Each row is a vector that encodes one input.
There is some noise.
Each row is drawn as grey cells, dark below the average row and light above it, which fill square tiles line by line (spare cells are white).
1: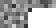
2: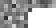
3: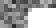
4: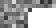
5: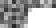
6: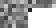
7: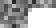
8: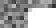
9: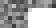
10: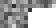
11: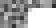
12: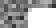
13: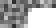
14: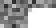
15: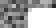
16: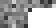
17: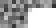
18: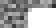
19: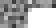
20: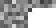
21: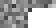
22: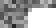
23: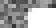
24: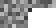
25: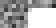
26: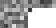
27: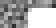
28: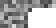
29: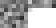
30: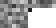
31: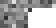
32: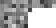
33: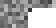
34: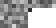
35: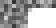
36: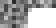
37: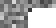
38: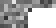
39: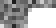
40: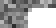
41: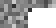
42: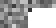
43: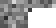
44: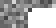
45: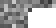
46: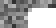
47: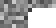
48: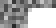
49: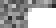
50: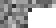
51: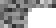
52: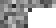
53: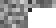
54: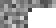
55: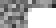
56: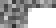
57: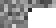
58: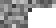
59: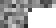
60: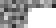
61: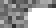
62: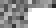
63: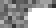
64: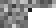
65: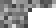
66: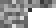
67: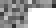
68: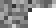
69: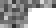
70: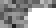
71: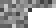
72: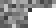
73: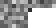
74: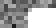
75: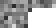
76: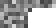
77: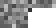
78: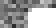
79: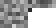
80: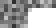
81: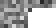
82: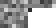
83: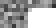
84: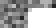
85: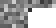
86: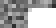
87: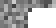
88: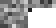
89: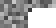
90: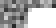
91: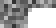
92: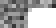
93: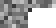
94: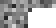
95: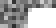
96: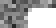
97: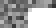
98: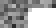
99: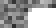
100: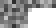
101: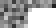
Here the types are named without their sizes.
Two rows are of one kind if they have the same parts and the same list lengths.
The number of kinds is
2.
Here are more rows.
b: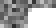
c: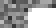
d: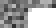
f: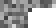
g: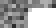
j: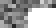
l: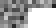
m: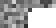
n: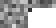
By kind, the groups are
b, c, d, g, j, l
f, m, n

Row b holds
a point on a line.
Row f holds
a point on a circle and a true/false value.
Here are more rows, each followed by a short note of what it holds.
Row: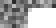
a point on a line
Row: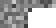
a point on a circle and a true/false value
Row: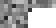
a point on a circle and a true/false value
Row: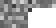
a point on a circle and a true/false value
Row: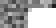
a point on a line
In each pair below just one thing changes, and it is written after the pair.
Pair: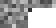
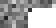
the place on the circle
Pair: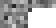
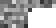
the place on the circle
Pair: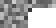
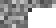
the true/false value
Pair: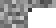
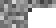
the place on the circle
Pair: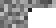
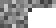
the place on the circle
